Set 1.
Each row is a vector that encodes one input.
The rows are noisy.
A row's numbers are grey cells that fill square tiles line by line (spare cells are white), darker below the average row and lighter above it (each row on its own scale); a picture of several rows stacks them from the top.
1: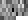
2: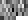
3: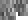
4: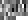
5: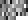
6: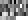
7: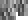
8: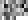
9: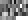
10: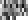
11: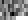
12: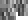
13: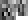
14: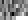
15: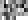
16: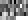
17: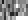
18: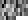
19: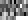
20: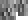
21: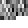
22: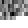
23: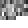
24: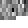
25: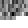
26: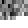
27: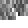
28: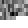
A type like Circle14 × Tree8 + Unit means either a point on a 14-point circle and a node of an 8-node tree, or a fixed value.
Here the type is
Label6.
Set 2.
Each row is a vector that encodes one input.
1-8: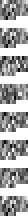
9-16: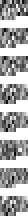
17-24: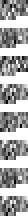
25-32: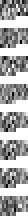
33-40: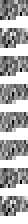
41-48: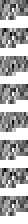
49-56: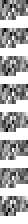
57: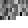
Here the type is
Line7.
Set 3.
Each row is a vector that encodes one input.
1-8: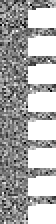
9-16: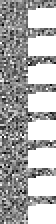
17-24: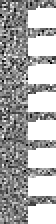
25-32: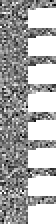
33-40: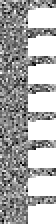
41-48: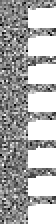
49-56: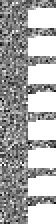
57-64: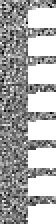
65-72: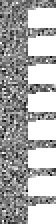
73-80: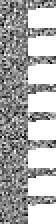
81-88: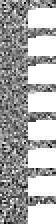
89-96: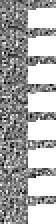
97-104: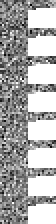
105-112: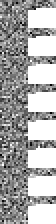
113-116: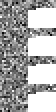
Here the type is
Bool × Bool × Bool × Bool.
